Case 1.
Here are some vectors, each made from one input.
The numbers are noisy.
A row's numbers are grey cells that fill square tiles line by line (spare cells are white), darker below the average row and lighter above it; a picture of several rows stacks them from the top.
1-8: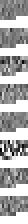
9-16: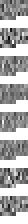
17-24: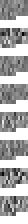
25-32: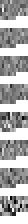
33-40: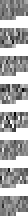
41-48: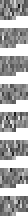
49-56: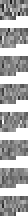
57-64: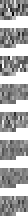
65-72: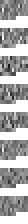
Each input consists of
a list of up to two points on a 4-point line.
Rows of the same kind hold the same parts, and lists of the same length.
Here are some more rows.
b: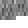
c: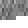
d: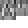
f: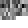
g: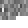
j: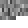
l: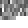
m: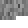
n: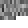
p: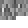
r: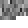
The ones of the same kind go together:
b, c, j, m, n, r
d, g, l, p
f

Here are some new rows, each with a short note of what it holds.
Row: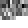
the empty list
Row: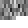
a list of two items
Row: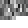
a list of two items
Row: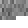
a list of two items
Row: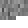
a list of two items
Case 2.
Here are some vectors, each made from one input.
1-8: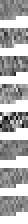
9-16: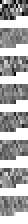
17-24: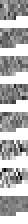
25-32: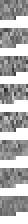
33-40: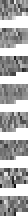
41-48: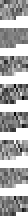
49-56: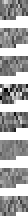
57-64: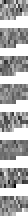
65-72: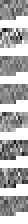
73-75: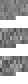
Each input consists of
a list of up to two points on a 5-point line.
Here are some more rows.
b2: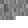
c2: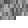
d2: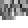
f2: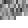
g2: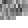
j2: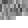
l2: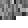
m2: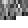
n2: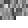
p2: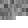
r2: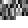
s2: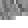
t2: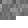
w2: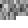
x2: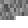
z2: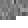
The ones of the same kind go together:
b2, g2, j2, l2, x2, z2
c2, f2, n2, p2, s2, t2
d2, m2, r2, w2

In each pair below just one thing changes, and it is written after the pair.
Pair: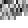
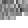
the place on the 5-point line in item 1 of the list
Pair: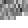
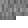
the place on the 5-point line in item 1 of the list
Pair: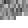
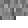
the place on the 5-point line in item 2 of the list
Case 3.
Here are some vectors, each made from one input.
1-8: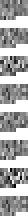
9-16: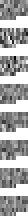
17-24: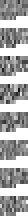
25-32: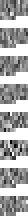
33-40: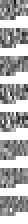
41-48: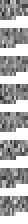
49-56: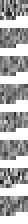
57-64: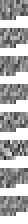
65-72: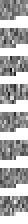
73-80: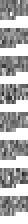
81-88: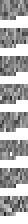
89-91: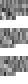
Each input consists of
either a point on a 9-point circle, or one of 7 labels.
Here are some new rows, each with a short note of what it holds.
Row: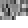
a point on a 9-point circle
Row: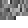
one of 7 labels
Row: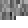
one of 7 labels
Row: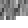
a point on a 9-point circle
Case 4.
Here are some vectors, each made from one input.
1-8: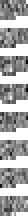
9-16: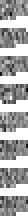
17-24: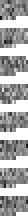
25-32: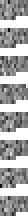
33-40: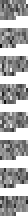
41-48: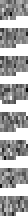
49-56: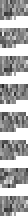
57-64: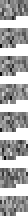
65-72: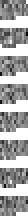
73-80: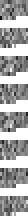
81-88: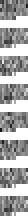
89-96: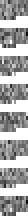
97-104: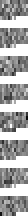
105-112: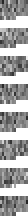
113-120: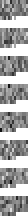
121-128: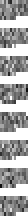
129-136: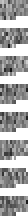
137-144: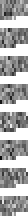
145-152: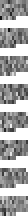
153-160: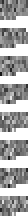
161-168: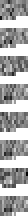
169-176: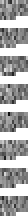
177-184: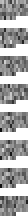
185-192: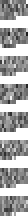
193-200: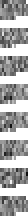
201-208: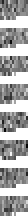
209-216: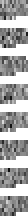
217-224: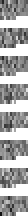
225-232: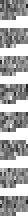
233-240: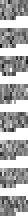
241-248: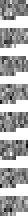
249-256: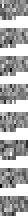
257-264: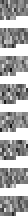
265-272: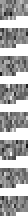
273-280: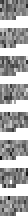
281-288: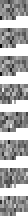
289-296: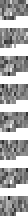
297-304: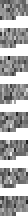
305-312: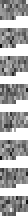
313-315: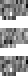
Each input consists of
a point on a 20-point circle, together with either a fixed value, or a node of a 15-node tree.
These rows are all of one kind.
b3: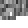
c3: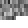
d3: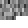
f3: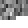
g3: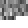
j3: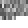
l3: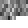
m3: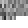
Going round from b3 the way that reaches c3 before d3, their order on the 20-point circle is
b3, g3, c3, d3, m3, j3, l3, f3.
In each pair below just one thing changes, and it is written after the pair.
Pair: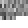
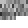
the node of the tree
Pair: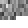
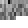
the node of the tree
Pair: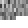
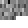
the place on the 20-point circle
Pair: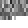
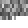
the node of the tree
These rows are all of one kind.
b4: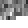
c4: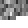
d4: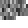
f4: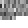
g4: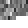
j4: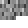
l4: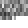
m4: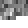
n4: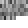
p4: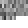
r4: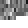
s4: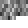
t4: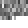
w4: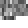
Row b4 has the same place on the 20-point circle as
c4, g4, m4 and r4.
